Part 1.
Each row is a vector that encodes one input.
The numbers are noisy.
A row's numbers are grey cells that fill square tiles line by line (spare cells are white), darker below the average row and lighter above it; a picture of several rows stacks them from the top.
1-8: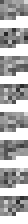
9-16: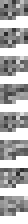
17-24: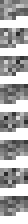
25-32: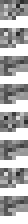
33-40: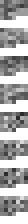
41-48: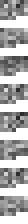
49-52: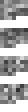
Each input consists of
three true/false values.
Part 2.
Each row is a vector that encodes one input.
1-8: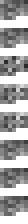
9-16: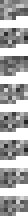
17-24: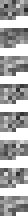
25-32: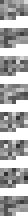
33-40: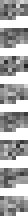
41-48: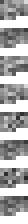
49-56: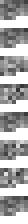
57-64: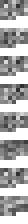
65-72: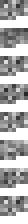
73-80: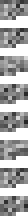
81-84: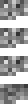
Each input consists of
three true/false values.
